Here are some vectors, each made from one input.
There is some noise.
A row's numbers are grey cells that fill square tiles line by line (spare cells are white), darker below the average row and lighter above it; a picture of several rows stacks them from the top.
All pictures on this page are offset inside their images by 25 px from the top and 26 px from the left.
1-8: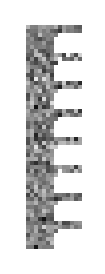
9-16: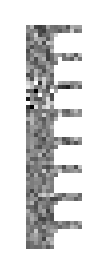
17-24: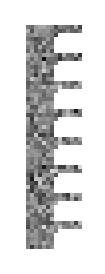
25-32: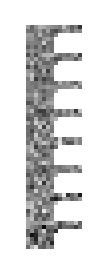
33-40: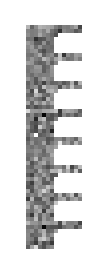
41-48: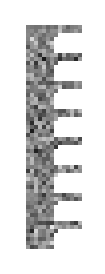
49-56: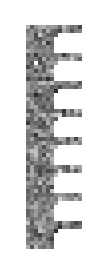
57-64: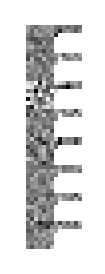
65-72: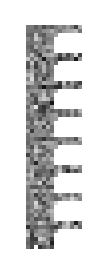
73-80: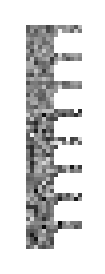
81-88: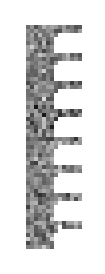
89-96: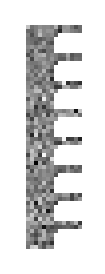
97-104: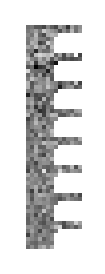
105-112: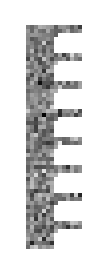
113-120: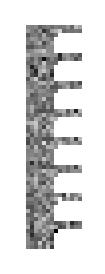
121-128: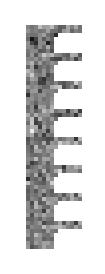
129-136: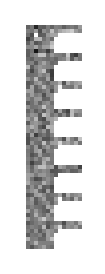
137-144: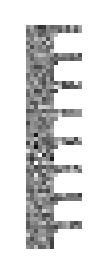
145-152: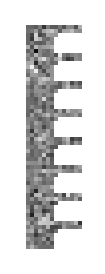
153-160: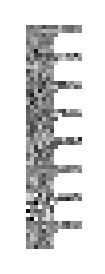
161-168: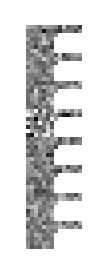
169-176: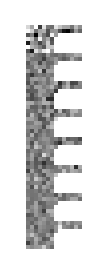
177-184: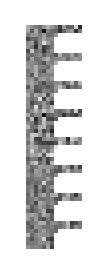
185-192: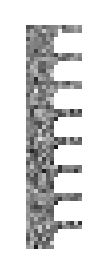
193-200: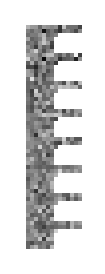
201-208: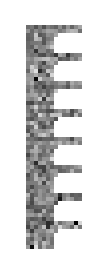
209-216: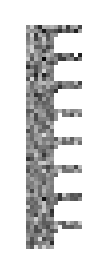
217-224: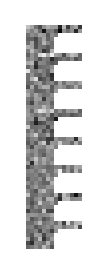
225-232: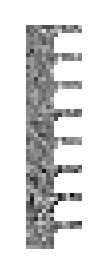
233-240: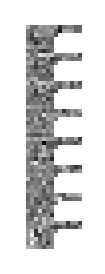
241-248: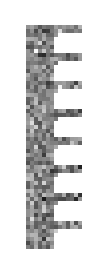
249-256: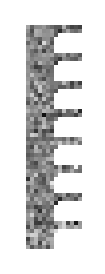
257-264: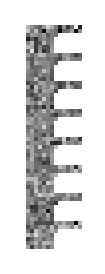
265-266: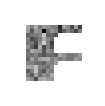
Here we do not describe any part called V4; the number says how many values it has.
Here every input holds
a list of up to two items, each either a point on a 6-point circle, or a true/false value and a value of V4.
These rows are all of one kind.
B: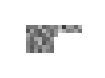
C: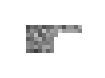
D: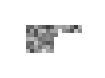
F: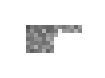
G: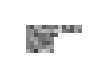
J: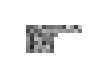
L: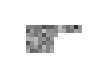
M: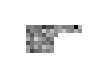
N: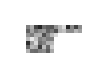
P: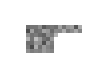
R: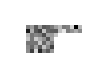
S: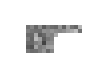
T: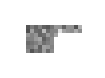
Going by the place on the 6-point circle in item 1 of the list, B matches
G, L, M and R.
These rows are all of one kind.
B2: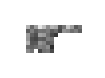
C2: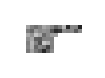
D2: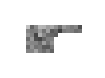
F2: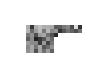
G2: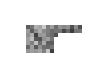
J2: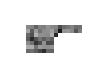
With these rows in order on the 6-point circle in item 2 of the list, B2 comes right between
D2 and G2.
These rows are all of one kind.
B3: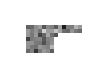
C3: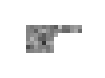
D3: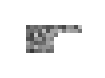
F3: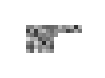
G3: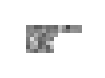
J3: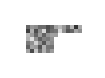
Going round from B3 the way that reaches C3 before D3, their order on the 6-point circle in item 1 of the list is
B3, F3, C3, G3, D3, J3.
